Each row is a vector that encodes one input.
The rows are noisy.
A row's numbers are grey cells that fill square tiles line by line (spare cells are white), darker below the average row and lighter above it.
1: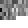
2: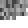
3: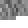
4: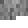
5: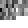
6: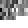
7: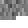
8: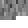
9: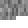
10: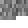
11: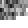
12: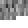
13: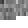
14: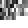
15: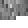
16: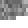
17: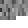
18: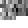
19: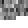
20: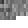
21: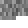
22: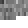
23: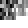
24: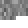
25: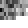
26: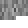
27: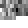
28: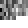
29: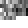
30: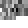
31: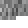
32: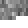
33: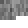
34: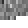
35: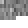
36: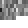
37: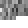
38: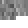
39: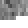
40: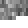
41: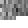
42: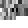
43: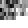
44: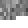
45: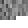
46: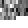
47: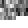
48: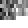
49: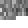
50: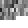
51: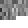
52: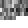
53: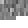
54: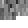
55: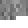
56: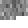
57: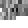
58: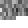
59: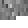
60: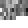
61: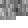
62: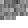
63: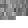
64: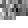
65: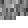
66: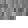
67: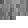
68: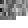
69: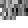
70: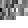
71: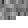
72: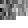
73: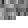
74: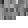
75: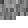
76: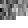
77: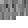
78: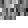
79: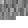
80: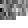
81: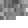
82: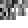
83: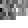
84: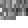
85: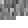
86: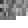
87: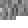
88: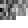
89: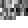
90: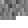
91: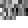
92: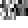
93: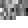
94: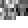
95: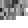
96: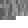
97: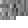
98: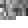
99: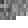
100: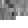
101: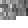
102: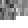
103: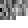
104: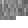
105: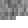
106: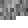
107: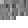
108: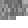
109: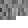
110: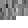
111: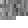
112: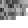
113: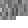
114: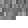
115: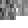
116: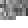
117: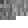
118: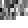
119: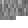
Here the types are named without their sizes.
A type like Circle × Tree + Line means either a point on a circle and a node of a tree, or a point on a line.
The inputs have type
Line × (Line + Tree).
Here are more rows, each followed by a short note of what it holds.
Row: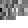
a point on a line and a node of a tree
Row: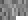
a point on a line and a node of a tree
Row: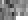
a point on each of two lines
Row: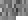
a point on each of two lines
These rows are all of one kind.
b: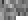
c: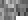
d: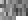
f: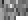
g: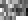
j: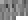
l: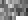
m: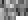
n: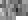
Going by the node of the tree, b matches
g and l.
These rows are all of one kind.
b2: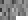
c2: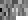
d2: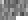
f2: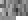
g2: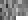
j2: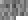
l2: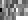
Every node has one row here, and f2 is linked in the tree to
b2.
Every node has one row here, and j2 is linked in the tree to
c2 and g2.
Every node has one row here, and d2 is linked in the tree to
c2 and l2.
